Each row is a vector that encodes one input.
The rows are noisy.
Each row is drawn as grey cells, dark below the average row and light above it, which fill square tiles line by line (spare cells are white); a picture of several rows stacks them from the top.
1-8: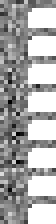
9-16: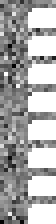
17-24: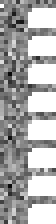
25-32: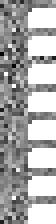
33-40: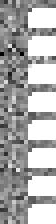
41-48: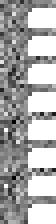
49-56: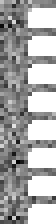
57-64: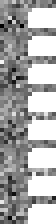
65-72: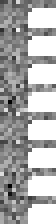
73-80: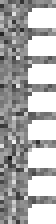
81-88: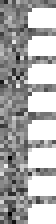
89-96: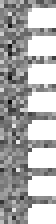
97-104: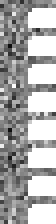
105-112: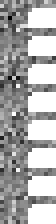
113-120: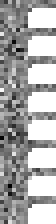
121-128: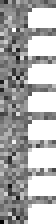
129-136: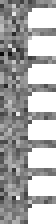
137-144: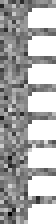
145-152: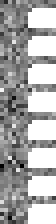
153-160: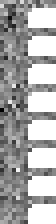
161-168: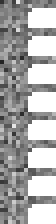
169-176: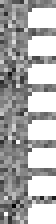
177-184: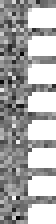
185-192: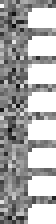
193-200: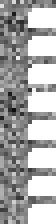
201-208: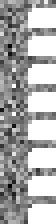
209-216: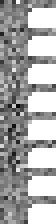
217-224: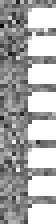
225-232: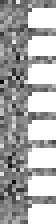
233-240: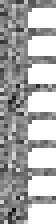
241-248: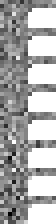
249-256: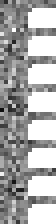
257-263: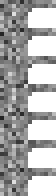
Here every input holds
either a fixed value, or a node of a 15-node tree and a node of a 16-node tree, or four true/false values.
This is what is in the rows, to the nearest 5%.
A few of them hold a fixed value. About 35% of them hold a node of a 15-node tree and a node of a 16-node tree. The rest hold four true/false values.
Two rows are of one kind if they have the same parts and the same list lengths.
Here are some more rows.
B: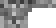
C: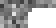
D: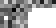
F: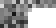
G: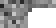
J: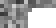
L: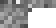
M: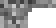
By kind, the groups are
B, C, G, J, L, M
D
F

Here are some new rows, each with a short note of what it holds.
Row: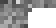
four true/false values
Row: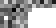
a fixed value
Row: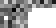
a fixed value
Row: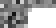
a node of a 15-node tree and a node of a 16-node tree
